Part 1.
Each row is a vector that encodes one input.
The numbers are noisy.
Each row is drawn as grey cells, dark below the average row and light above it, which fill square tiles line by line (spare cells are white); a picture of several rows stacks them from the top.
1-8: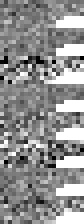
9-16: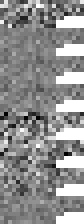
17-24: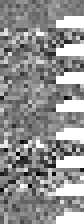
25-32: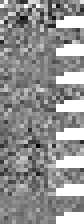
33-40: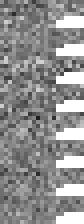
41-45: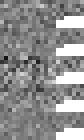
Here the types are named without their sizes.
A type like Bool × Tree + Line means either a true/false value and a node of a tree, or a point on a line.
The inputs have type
List(Line).
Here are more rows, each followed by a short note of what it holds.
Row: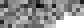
a list of one item
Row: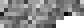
the empty list
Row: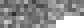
a list of two items
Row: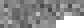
a list of one item
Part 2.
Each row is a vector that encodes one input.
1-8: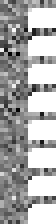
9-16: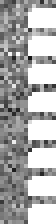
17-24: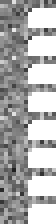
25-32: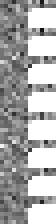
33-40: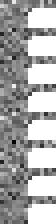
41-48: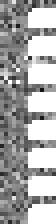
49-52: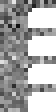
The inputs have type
(Bool × Bool × Bool + Unit) × Label7.
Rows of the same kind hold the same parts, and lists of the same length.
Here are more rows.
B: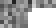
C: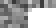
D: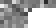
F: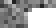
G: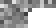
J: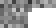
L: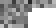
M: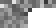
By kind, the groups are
B, C, F, J, L
D, G, M

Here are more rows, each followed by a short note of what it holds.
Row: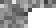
one of 7 labels
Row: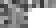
one of 7 labels and three true/false values
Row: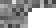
one of 7 labels
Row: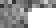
one of 7 labels and three true/false values
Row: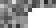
one of 7 labels
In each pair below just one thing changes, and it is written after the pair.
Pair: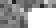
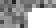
the label
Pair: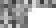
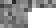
one of the three true/false values
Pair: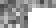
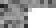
the label
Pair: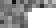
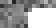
one of the three true/false values
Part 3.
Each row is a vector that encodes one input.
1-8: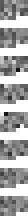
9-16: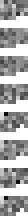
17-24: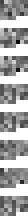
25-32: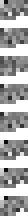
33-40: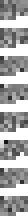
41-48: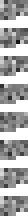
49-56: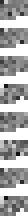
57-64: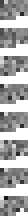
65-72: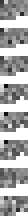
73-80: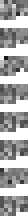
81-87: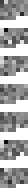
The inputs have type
Bool × Line6.
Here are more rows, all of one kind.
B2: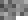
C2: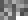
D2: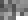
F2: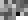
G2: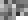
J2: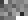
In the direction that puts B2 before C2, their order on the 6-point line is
F2, G2, J2, B2, D2, C2.
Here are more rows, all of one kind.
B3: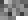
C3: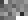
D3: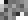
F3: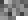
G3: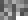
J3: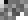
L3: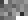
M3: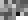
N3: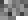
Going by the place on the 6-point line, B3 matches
F3, M3 and N3.
